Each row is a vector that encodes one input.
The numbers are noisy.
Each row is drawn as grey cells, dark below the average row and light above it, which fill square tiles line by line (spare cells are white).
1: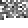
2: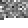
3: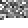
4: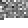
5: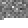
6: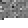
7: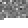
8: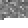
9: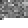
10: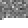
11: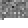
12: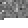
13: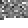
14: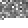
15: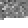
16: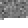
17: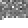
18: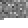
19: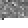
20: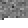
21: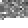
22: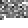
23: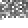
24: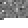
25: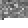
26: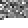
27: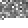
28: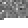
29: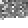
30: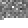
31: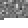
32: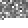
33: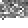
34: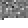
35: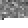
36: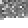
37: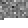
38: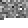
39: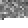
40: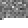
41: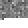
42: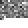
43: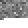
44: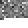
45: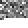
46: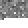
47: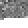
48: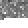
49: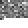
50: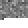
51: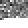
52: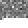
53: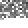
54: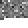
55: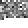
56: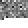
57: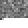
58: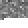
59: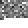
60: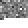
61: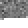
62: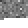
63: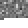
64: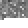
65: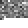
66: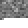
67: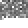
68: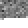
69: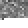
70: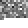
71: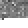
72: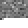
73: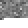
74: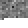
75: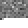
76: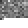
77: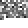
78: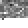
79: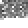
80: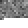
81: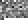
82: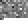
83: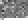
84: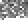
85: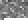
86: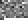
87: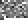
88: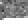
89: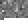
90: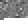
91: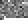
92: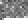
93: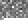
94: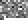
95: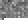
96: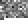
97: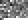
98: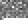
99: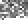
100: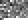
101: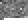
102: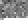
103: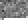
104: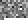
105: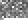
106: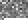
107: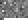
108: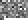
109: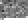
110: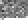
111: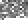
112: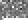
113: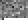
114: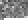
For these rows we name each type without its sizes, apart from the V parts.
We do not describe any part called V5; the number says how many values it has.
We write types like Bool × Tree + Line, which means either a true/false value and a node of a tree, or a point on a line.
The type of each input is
List(Bool × V5).
